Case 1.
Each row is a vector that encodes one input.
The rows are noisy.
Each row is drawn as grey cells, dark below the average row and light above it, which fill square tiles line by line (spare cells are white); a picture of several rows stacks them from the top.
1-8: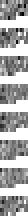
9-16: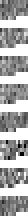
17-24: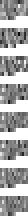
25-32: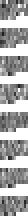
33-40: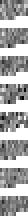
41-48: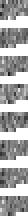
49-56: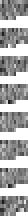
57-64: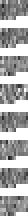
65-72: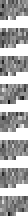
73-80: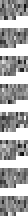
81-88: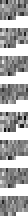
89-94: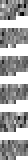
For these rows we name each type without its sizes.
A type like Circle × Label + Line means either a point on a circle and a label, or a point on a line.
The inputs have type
Bool × Circle.
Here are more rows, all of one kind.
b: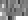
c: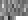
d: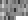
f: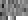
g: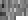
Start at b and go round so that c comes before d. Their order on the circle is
b, c, g, f, d.
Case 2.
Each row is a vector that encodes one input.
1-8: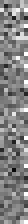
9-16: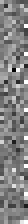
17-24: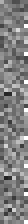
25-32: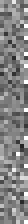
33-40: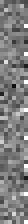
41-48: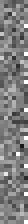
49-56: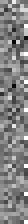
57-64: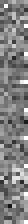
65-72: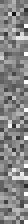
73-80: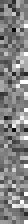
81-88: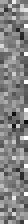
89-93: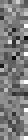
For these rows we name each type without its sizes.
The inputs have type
Label × Line × Line.
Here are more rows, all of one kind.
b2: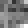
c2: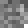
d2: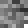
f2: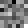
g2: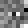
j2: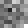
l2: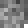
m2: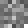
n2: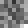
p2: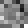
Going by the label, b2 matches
g2, j2 and n2.
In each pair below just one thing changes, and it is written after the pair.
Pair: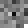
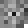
the place on one of the two lines
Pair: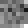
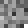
the label
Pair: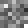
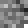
the place on one of the two lines
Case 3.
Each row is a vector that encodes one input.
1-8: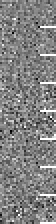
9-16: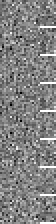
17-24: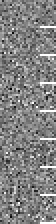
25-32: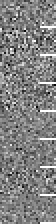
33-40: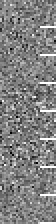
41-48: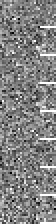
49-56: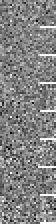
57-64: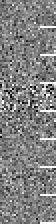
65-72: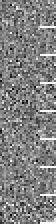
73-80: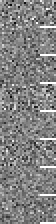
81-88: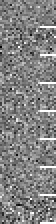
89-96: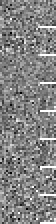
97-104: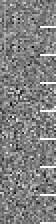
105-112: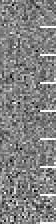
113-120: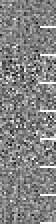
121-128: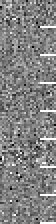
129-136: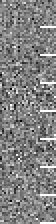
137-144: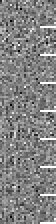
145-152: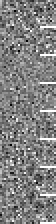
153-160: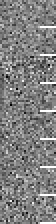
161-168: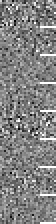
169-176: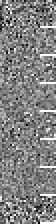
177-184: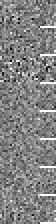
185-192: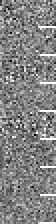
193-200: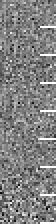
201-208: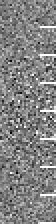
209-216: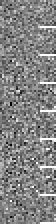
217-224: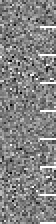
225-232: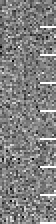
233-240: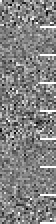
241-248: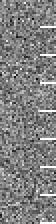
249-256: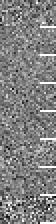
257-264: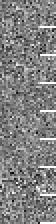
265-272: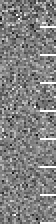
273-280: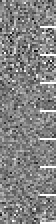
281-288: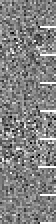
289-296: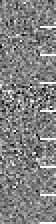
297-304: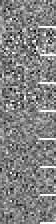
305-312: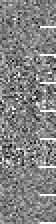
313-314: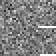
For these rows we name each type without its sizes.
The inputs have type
(Circle + Unit) × Line.
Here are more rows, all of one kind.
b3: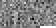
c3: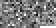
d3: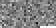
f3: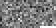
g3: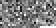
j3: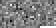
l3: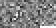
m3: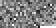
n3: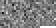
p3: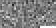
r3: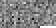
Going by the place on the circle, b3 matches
l3, m3 and r3.
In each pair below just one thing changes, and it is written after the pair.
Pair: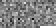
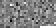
the place on the line
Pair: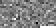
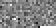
the place on the line
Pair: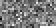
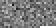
the place on the line
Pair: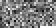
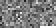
the place on the circle
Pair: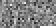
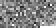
the place on the line
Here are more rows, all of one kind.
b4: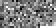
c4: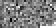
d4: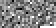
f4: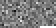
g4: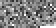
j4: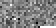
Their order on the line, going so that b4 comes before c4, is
g4, b4, c4, f4, j4, d4.
